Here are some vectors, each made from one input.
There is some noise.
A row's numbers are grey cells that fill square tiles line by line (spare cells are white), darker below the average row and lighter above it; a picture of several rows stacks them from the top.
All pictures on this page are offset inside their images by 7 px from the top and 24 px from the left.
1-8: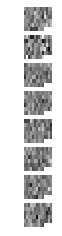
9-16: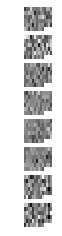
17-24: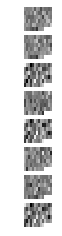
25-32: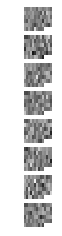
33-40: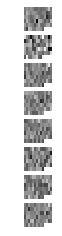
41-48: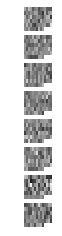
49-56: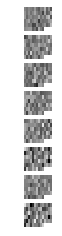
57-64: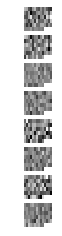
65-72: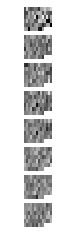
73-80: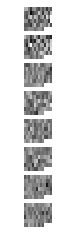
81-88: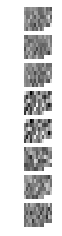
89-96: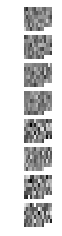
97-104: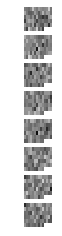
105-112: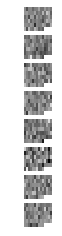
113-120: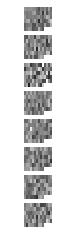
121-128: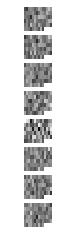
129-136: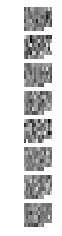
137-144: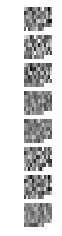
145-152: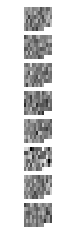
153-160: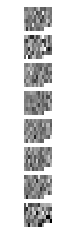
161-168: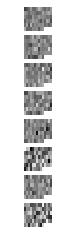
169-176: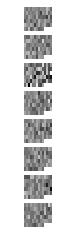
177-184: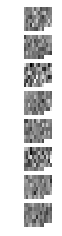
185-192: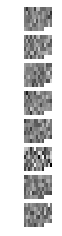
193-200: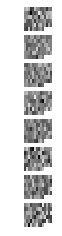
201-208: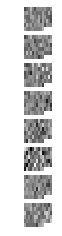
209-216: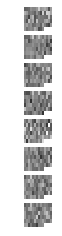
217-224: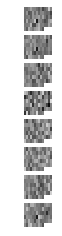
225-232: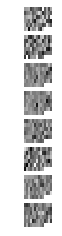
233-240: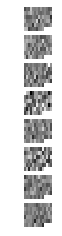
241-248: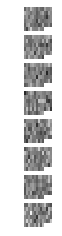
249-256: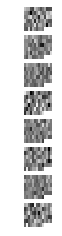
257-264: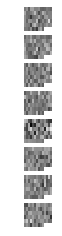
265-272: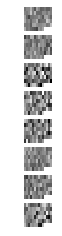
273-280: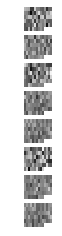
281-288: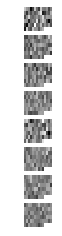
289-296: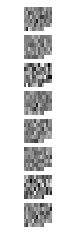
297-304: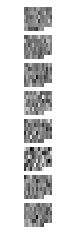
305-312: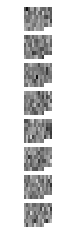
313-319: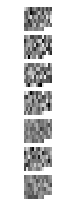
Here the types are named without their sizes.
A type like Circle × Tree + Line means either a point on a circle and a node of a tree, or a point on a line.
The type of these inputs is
(Bool × Bool × Bool + Unit) × Circle + Line.
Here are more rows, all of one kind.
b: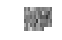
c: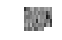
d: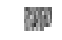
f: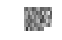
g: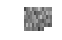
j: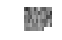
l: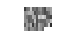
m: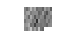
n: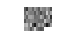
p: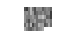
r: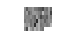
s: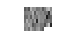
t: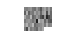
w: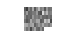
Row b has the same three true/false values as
l, m and s.
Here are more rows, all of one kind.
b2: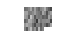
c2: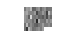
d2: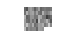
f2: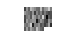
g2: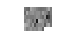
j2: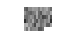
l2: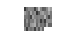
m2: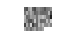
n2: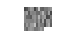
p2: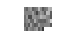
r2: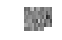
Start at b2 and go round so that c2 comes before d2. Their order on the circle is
b2, c2, p2, m2, l2, n2, d2, r2, g2, f2, j2.
